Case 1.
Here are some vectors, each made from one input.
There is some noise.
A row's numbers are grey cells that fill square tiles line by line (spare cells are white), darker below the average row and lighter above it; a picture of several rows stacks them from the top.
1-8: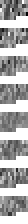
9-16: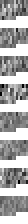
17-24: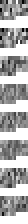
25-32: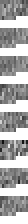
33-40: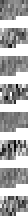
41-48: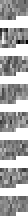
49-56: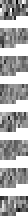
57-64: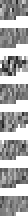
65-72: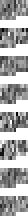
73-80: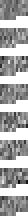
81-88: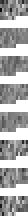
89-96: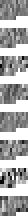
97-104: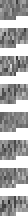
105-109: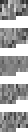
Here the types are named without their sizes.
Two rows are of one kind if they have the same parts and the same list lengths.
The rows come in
4 kinds.
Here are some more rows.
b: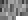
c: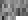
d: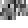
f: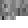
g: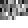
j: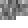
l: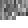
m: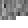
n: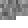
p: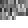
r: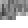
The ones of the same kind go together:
b, g, j, l, n, p, r
c, f
d
m

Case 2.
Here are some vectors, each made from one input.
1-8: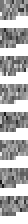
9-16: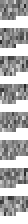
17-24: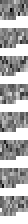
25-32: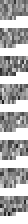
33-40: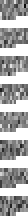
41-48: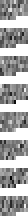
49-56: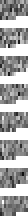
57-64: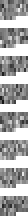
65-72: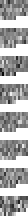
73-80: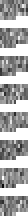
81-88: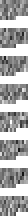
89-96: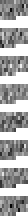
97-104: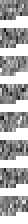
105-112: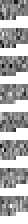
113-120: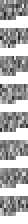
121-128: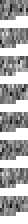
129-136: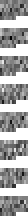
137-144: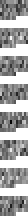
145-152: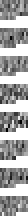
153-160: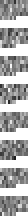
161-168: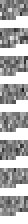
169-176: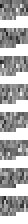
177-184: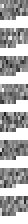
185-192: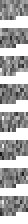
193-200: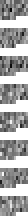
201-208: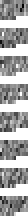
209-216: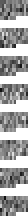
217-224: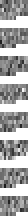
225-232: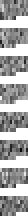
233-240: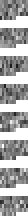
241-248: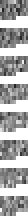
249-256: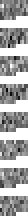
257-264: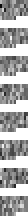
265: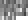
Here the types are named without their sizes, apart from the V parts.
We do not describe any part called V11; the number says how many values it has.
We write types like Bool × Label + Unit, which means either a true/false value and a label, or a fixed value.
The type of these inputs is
Label × (Line × Line + V11).
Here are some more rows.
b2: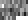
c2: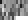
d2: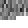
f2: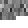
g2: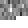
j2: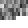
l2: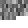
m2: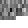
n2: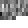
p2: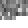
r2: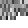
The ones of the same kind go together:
b2, c2, d2, f2, j2, l2, m2, n2
g2, p2, r2

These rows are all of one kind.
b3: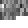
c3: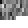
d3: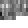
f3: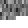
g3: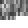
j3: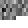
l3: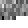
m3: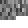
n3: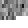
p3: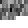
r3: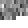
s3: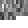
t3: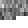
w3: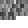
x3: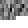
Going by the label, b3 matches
f3, p3, r3 and t3.
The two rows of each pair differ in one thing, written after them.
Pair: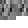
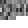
the place on one of the two lines
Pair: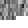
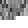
the place on one of the two lines
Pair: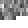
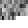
the label
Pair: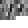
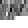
the label
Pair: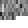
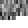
the label
